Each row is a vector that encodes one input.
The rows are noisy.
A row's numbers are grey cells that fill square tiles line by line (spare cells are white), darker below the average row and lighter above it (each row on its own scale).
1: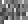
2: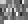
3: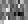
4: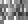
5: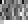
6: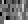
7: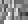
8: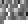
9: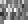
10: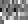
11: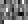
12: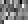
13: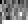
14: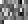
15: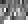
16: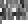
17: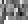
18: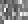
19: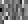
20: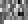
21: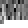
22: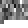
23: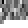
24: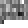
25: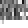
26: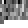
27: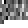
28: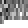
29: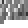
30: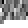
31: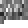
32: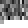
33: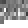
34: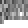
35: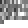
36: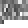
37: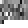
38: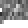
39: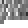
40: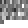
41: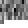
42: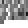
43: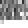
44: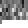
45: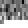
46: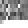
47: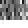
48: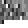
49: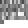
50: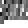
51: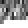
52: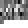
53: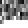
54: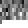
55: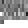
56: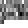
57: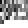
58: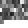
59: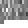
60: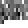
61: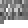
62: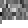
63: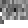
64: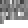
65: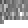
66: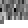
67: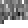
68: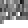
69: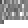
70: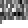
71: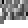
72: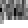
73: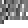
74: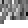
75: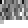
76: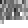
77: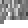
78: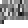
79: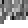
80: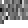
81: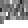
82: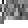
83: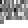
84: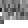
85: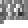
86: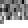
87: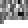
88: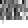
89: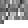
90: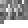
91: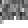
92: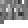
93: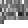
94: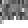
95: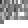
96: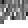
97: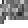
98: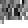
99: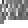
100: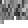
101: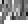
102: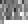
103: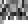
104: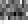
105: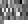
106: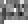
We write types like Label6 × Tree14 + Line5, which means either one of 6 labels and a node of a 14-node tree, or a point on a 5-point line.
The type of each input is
Bool × Line12.
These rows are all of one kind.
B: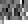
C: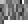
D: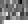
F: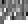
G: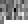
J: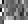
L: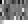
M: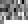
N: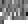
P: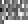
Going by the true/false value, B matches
F and L.
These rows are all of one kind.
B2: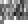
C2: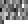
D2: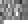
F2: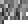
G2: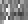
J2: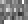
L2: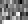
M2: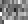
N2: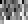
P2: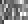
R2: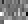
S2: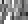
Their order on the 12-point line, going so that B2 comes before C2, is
G2, N2, B2, L2, D2, F2, C2, J2, P2, M2, R2, S2.
